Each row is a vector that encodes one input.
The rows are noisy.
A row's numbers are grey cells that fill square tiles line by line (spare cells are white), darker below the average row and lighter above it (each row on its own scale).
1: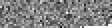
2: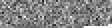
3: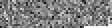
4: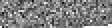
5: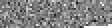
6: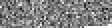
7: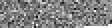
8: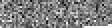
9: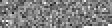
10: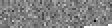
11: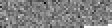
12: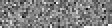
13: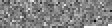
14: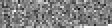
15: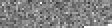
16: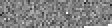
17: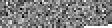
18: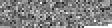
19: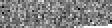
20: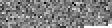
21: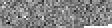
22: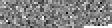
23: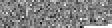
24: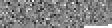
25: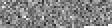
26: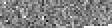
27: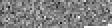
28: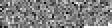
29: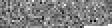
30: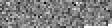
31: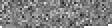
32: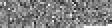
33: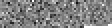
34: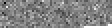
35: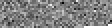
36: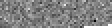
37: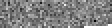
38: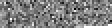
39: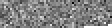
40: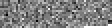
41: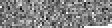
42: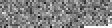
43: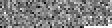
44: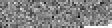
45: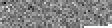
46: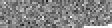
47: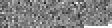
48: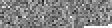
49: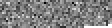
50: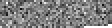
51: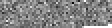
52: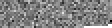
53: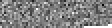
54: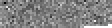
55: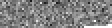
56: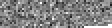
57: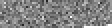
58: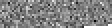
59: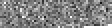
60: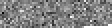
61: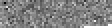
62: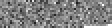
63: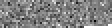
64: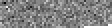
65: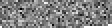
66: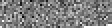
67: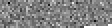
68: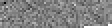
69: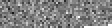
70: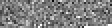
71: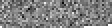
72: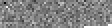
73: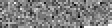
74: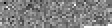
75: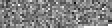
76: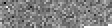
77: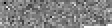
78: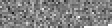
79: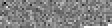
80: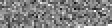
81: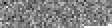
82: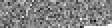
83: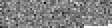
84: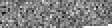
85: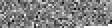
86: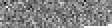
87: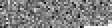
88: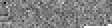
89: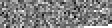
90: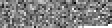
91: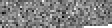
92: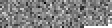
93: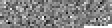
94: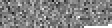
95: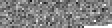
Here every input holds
one of 7 labels, together with either one of 7 labels, or a node of a 7-node tree.
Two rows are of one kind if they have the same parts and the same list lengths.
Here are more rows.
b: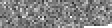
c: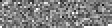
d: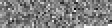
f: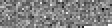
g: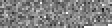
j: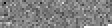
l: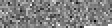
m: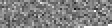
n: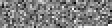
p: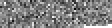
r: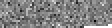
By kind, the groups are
b, c, d, f, g, l, m, p, r
j, n

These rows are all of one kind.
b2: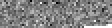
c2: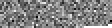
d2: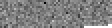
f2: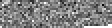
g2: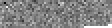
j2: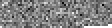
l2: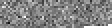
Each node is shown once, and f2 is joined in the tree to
g2 and j2.
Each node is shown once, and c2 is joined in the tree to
l2.
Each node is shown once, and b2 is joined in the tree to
d2.
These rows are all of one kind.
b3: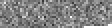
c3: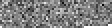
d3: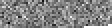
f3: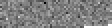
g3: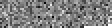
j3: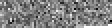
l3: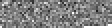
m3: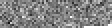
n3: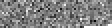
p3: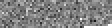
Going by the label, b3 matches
d3 and m3.
